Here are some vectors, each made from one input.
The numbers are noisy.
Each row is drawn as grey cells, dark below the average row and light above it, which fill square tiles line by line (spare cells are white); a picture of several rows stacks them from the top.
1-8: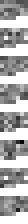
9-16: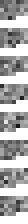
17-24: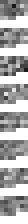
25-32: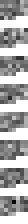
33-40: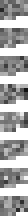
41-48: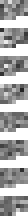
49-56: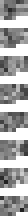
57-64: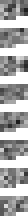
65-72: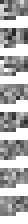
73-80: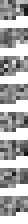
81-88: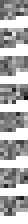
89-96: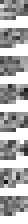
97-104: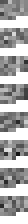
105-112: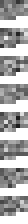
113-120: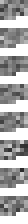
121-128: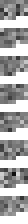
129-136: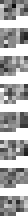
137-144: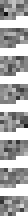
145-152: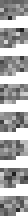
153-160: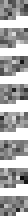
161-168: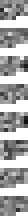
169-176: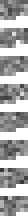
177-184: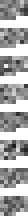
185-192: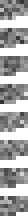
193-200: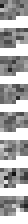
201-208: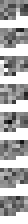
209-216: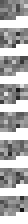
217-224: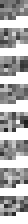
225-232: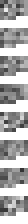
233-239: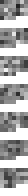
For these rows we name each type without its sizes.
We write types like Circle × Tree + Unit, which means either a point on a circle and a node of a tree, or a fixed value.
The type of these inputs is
(Bool × Bool × Bool × Bool + Tree) × Label.
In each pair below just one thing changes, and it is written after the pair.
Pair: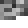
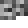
the label
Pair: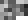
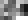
the label
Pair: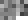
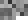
the node of the tree
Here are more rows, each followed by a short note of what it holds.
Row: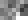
a label and a node of a tree
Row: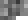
a label and four true/false values
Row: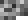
a label and a node of a tree
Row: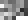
a label and a node of a tree
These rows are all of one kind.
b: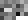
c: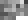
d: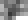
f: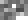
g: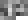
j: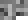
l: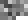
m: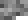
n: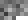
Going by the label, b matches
g, j and n.
